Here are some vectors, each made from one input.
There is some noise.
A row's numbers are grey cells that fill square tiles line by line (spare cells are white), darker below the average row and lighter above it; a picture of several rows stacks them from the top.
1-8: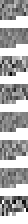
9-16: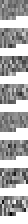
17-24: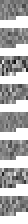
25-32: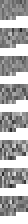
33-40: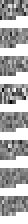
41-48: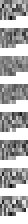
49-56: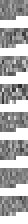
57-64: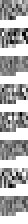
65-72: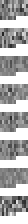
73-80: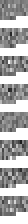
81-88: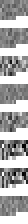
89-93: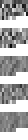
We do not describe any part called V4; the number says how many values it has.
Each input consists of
a value of V4, together with a list of up to two points on a 5-point line.
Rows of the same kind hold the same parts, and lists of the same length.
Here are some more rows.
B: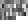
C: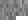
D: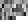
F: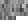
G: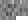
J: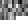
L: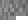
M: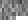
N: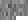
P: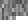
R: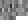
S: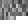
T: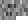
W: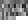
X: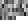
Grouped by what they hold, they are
B, L, M, P
C, D, R, W
F, G, J, N, S, T, X

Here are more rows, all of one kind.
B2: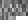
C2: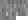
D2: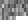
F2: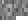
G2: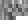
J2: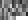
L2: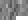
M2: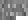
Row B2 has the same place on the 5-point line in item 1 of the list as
D2 and G2.
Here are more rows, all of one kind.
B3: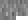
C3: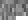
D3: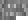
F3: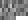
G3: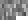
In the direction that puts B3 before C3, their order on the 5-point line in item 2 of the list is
G3, F3, B3, D3, C3.
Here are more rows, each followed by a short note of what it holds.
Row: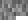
a value of V4, together with a list of two items
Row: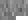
a value of V4, together with a list of one item
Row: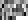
a value of V4, together with a list of one item
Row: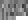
a value of V4, together with a list of two items
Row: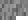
a value of V4, together with a list of one item
